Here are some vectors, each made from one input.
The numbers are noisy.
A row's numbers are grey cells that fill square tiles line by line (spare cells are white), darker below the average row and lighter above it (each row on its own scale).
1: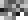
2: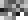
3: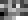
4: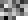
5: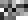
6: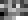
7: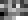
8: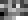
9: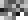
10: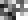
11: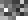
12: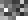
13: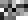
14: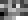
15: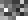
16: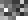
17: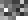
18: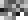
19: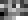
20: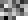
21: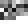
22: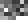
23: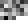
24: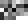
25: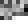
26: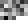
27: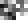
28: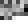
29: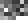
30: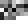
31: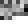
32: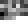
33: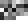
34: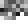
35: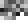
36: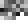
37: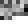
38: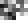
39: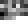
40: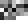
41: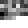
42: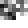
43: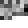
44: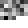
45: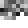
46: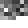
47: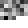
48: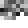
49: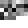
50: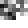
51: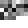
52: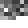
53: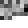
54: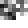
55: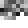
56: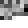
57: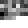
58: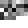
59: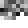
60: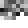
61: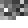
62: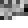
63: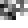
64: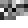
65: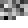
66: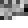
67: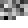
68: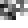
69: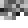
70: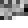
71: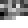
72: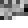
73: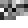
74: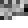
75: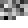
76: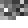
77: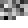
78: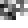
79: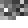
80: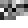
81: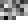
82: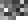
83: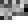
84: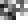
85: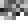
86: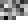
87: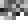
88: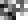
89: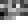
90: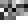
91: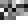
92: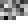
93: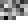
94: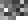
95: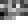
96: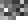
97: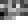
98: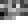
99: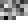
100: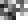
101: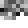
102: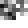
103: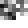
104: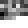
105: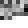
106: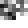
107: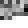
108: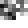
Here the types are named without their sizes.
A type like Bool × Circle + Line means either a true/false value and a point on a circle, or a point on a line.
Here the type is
Label.
